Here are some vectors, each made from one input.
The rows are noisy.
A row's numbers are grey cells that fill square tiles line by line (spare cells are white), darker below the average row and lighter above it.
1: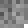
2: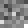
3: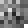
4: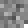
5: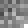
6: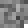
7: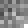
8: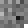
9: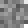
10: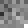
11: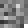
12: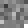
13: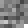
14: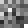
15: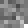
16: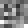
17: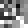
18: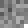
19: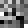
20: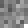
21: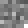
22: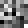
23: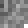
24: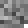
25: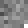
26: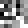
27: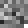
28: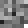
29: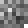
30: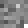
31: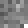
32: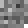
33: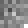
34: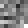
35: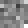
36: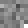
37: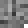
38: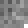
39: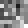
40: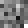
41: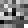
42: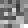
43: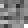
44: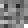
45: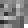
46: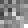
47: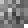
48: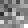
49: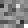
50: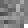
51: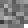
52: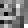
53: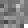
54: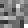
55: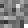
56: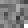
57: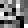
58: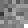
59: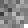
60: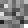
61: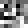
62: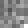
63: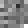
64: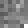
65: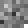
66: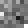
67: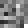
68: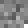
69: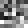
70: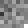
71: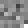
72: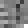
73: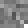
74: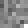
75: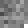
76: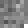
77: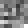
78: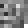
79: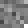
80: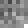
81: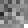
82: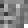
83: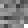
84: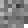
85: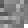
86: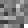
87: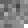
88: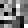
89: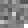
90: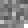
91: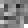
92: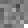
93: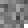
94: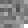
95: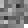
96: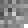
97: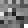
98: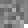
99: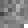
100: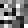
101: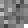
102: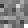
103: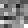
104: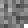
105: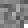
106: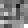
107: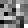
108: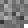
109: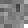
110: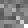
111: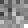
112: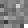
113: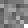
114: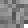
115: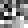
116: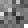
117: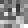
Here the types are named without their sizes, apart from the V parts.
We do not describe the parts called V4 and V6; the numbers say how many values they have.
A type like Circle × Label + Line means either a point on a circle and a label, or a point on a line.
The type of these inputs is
(Bool × Bool × Bool + Unit) × (Line + V6) × V4.
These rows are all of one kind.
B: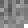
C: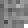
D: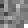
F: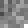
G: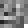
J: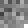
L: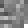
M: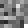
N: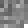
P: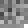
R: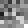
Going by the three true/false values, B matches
L and N.
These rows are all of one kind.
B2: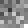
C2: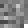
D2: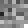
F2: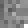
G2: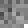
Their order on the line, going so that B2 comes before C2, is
F2, B2, D2, C2, G2.
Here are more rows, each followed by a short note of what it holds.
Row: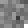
a point on a line and a value of V4
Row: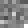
a point on a line and a value of V4
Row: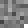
three true/false values, a value of V4 and a value of V6
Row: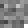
a point on a line, three true/false values and a value of V4
